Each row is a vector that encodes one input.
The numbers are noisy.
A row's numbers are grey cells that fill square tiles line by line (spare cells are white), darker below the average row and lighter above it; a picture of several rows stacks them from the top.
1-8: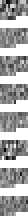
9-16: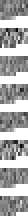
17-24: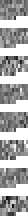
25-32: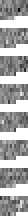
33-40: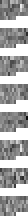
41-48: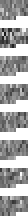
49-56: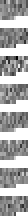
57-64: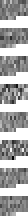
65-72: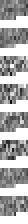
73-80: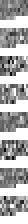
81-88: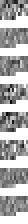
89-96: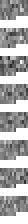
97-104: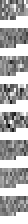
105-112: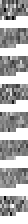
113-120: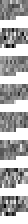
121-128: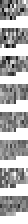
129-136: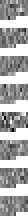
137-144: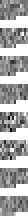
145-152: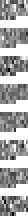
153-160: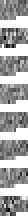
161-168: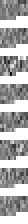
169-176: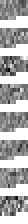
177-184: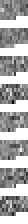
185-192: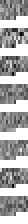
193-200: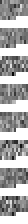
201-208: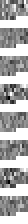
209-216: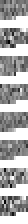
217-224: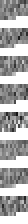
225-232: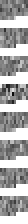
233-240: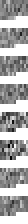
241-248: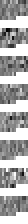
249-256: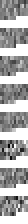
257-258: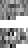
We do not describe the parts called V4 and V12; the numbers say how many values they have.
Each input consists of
either a point on a 10-point circle, or a point on an 8-point line, a value of V4 and a value of V12.
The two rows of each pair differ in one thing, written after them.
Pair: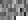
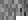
the place on the 8-point line
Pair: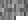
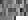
the value of V12
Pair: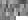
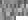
the place on the 8-point line
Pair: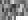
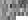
the value of V4
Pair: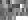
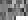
the value of V4
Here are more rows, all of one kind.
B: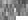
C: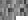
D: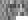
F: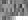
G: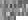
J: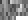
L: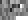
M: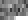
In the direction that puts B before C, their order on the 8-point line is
G, F, D, J, B, C, L, M.
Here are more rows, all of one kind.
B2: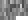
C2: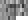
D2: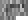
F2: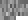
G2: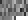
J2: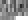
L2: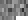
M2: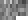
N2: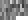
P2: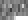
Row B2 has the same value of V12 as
C2, D2, J2 and N2.
